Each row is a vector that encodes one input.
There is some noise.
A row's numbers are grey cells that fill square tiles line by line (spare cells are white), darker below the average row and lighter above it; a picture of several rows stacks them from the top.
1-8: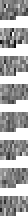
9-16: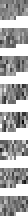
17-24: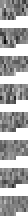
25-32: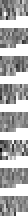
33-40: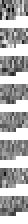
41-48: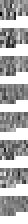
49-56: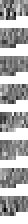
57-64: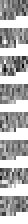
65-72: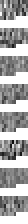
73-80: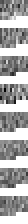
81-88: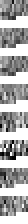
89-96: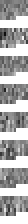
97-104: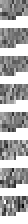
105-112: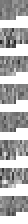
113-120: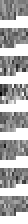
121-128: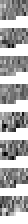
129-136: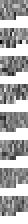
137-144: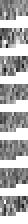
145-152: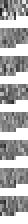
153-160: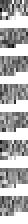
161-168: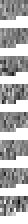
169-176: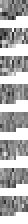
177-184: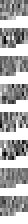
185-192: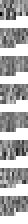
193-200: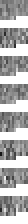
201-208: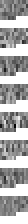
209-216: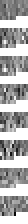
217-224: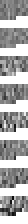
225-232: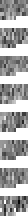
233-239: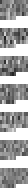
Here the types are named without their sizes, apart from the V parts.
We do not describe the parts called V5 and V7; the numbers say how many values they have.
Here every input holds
either a value of V5 and a value of V7, or a list of points on a line.
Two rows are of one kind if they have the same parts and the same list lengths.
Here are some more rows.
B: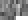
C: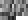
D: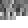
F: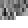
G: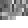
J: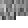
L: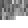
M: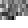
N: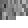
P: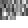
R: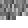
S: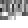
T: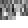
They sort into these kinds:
B, T
C, J, L
D, G, N, P
F, S
M, R

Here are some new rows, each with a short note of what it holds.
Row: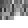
the empty list
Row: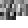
a list of one item
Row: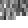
a list of one item
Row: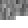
the empty list
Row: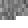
a list of three items
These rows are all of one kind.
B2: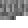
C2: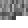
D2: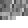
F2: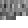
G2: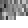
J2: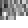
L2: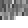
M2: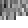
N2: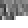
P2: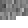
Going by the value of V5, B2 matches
C2 and L2.
